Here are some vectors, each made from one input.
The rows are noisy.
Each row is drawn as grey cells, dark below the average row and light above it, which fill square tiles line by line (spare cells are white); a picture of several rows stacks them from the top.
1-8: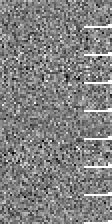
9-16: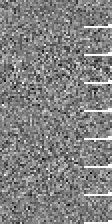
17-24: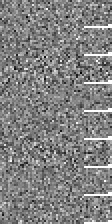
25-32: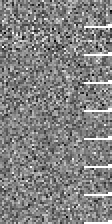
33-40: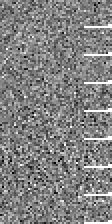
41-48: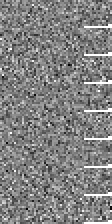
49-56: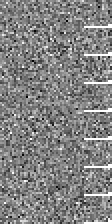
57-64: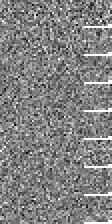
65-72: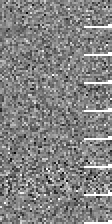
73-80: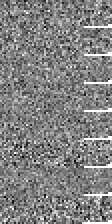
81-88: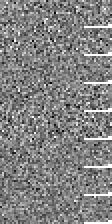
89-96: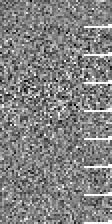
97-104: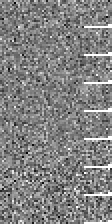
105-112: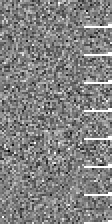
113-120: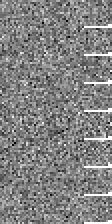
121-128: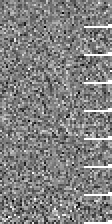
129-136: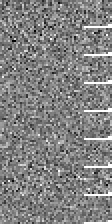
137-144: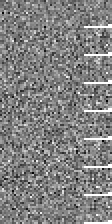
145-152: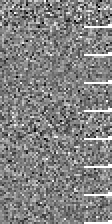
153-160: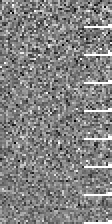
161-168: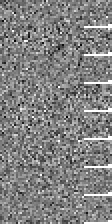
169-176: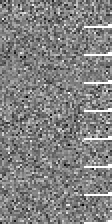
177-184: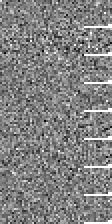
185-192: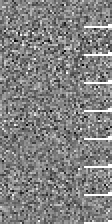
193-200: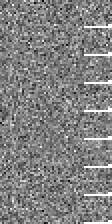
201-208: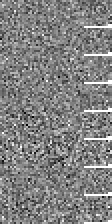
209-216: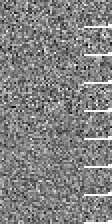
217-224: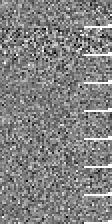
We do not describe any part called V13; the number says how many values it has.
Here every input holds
a value of V13, together with either a point on a 7-point line, or a point on a 9-point line.
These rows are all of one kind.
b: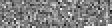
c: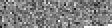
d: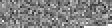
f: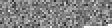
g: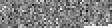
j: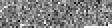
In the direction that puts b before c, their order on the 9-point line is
f, g, b, d, c, j.
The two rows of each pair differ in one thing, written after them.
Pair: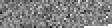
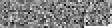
the value of V13
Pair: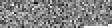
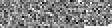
the place on the 7-point line
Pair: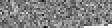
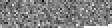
the value of V13
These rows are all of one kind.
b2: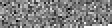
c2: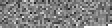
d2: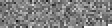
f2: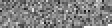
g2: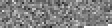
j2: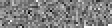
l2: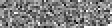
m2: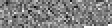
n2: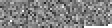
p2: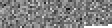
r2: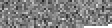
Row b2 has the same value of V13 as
j2, m2, n2 and p2.
